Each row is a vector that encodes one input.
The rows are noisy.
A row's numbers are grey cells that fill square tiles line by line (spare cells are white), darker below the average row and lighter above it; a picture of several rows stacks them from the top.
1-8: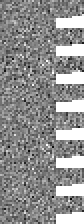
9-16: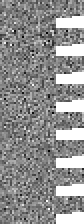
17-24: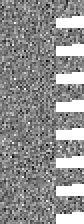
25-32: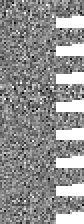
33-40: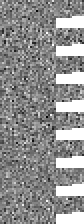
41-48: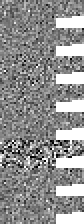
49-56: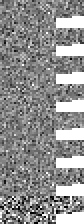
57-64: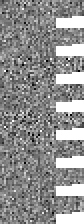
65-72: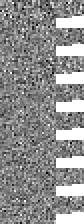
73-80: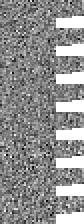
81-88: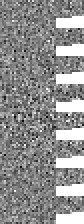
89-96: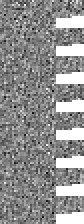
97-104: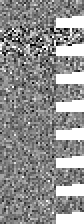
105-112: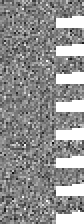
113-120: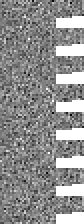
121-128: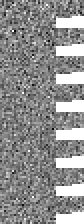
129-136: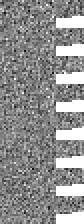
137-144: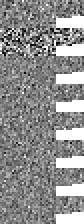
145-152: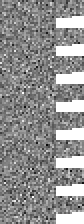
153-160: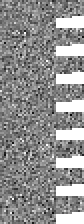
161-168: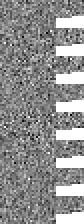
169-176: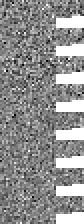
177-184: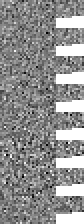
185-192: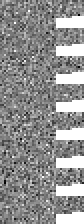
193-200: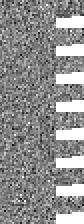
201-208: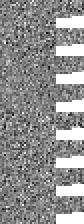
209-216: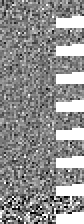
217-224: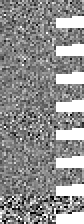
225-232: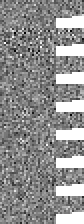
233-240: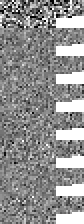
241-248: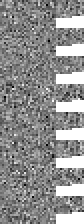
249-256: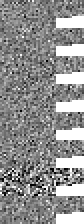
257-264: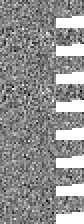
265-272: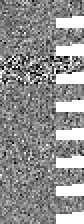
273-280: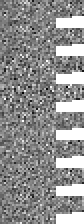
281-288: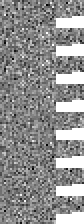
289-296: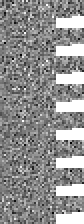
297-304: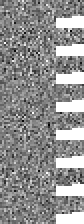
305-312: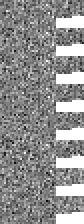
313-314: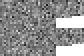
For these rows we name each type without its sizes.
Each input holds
a list of points on a line.
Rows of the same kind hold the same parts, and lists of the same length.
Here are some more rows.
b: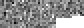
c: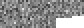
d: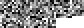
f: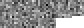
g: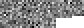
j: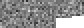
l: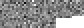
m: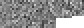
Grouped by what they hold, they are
b, g
c, f, j, l, m
d

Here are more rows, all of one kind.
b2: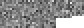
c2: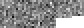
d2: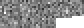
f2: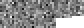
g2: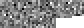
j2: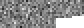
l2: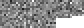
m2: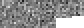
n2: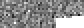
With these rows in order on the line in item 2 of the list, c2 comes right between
d2 and m2.
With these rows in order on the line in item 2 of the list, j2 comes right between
d2 and n2.
